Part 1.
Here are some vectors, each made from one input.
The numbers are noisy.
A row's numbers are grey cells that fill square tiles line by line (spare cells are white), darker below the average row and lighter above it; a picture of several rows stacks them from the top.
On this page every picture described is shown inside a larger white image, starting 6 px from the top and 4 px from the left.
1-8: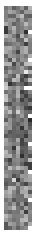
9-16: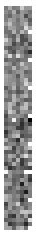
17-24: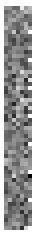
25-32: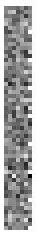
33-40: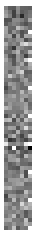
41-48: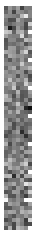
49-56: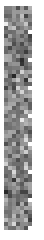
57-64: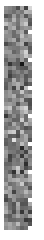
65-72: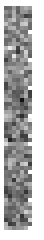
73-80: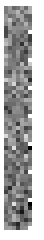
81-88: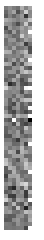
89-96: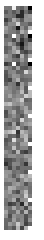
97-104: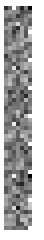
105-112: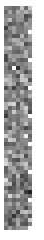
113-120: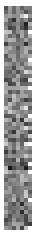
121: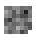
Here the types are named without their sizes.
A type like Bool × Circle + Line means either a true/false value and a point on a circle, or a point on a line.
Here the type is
Label + Tree.
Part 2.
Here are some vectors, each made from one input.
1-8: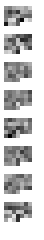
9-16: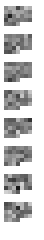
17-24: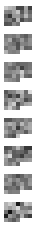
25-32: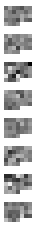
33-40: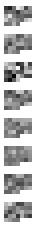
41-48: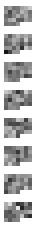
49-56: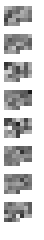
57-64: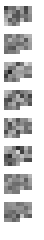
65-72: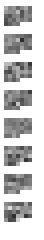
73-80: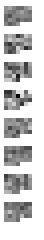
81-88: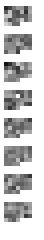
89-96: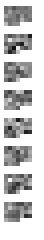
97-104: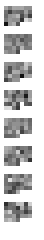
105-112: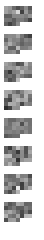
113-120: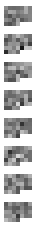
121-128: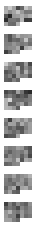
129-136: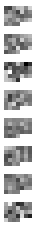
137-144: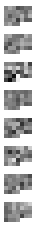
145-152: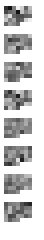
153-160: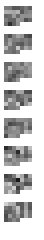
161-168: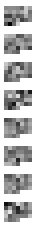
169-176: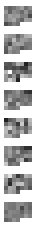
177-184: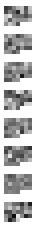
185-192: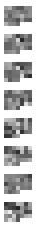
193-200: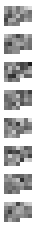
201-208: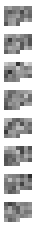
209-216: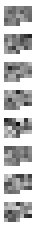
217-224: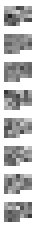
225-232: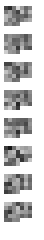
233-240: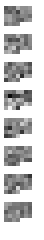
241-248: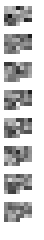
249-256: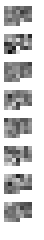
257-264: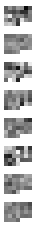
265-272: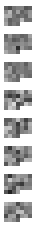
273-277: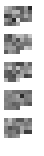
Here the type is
Circle8 × Line13.
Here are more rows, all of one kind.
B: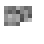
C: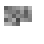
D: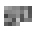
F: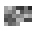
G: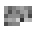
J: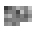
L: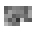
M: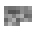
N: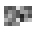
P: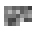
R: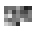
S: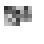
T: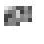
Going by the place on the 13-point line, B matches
D, N, R and T.
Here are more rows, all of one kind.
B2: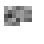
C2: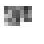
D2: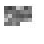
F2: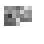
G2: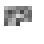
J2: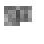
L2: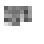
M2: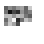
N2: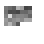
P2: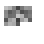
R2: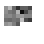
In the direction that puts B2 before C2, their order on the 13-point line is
F2, L2, B2, J2, C2, M2, P2, G2, D2, R2, N2.
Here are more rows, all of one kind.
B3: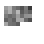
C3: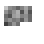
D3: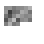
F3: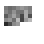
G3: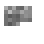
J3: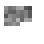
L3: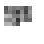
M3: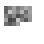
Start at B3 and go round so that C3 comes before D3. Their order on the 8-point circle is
B3, G3, M3, C3, L3, F3, D3, J3.
